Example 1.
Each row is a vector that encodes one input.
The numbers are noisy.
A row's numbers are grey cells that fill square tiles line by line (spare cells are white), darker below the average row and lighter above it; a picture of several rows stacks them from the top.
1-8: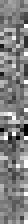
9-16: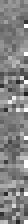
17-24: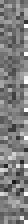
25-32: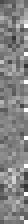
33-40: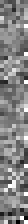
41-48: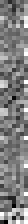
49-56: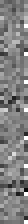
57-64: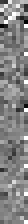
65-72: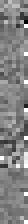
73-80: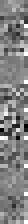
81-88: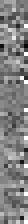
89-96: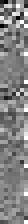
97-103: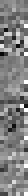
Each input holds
either a fixed value, or a point on a 4-point line, a point on a 6-point line and a true/false value.
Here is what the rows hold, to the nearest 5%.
About 5% of them hold a fixed value. The rest hold a point on a 4-point line, a point on a 6-point line and a true/false value.
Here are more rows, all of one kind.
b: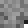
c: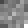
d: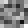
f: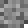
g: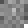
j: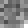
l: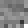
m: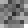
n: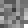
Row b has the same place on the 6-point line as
c and d.
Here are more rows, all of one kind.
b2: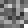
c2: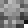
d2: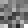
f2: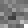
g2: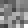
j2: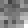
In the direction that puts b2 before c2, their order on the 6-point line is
b2, d2, f2, g2, c2, j2.
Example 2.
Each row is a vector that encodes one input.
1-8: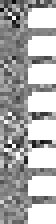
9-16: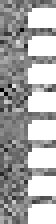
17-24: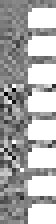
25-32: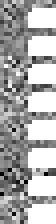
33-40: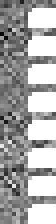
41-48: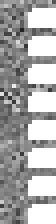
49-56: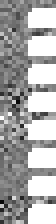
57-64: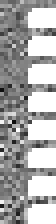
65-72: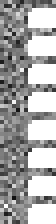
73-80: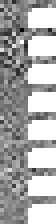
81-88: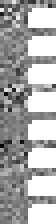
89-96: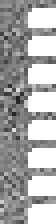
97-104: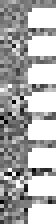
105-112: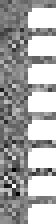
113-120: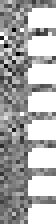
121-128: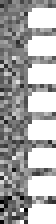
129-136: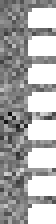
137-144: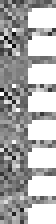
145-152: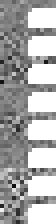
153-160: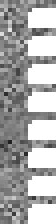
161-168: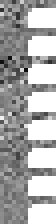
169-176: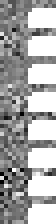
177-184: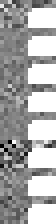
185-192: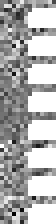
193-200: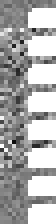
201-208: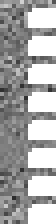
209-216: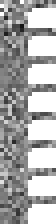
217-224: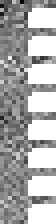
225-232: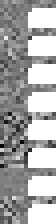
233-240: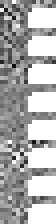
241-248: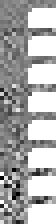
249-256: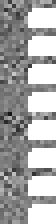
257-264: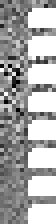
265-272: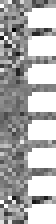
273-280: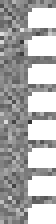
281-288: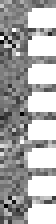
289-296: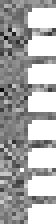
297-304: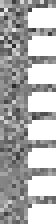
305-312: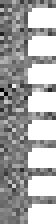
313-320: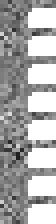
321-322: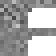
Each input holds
either one of 6 labels, or four true/false values.
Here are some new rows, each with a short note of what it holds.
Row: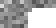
four true/false values
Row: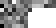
one of 6 labels
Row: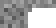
four true/false values
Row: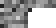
one of 6 labels
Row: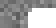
four true/false values
